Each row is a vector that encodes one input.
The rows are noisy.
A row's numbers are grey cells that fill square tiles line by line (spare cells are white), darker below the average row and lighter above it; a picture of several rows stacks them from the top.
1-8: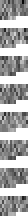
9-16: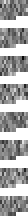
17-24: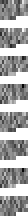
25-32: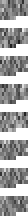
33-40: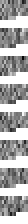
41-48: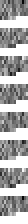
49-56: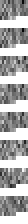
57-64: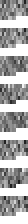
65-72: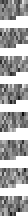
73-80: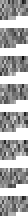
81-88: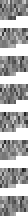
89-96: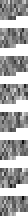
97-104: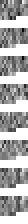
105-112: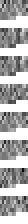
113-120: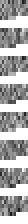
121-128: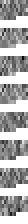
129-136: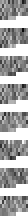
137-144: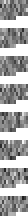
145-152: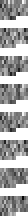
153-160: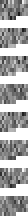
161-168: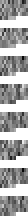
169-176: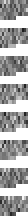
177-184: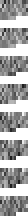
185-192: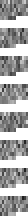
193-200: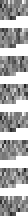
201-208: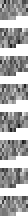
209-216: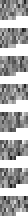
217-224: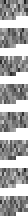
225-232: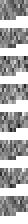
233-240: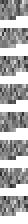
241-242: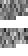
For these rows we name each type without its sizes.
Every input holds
a point on a line.
